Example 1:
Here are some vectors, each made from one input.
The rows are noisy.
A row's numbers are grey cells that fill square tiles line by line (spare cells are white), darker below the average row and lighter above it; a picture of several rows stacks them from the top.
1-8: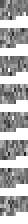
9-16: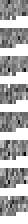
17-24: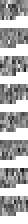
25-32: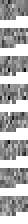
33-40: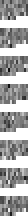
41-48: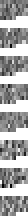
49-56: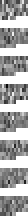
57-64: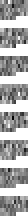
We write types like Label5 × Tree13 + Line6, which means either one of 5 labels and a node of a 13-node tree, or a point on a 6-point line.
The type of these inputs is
Bool × Bool × Bool × Bool + Unit.
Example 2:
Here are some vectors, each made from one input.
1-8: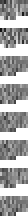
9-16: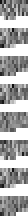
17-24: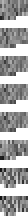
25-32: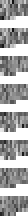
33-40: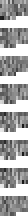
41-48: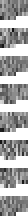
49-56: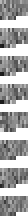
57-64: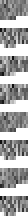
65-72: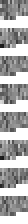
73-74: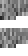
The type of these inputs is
Line9.
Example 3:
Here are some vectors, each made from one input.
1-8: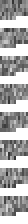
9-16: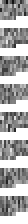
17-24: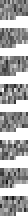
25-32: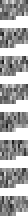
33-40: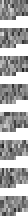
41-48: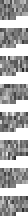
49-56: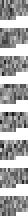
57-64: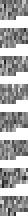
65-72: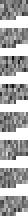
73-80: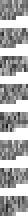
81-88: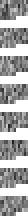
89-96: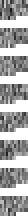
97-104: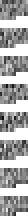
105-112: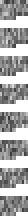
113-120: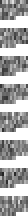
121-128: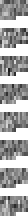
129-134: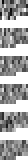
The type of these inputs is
Bool × Bool × Bool × Bool.
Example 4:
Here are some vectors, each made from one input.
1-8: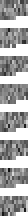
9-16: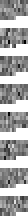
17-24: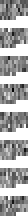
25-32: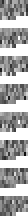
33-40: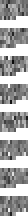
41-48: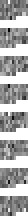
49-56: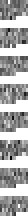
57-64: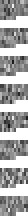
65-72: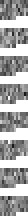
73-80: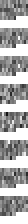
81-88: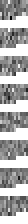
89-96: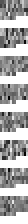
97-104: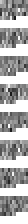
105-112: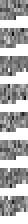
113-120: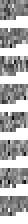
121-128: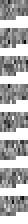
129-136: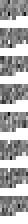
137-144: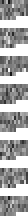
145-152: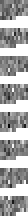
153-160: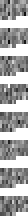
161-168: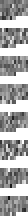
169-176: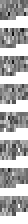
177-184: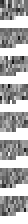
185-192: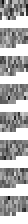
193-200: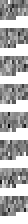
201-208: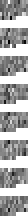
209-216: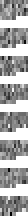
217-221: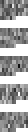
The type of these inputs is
Bool × Bool × Bool × Bool + Unit.
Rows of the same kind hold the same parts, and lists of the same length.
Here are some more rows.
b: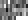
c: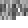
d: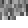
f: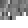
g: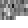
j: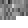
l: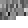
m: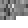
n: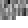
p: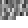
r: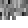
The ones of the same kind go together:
b, c, d, f, g, j, l, m, n, r
p

